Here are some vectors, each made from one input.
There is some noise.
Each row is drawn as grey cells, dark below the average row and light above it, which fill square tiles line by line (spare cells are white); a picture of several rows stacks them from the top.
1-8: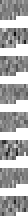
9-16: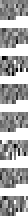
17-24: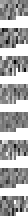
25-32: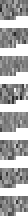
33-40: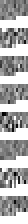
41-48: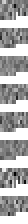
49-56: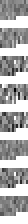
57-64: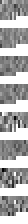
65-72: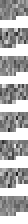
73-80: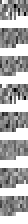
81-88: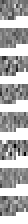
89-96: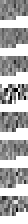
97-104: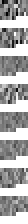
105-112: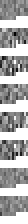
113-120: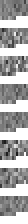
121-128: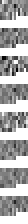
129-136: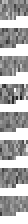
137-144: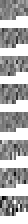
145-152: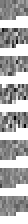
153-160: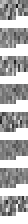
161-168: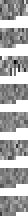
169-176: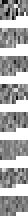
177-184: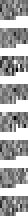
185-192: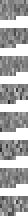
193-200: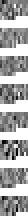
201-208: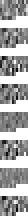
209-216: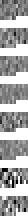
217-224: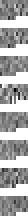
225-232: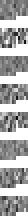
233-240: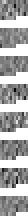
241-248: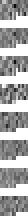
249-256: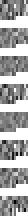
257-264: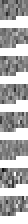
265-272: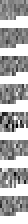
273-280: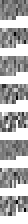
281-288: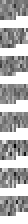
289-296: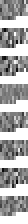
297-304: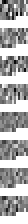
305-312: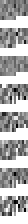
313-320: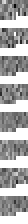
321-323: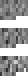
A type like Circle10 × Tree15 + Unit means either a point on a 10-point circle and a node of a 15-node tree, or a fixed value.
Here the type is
Bool × Bool × Bool + Line6.
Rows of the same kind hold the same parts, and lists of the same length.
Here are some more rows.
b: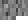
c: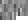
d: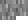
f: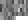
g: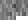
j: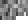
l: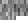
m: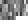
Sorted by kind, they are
b, c, d, g, j, l
f, m

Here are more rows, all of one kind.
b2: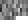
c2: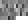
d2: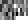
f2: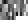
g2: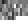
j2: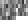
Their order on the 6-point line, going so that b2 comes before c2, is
d2, b2, g2, c2, j2, f2.
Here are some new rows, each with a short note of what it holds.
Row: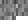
three true/false values
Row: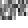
a point on a 6-point line
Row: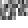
a point on a 6-point line
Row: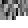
three true/false values
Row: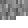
three true/false values
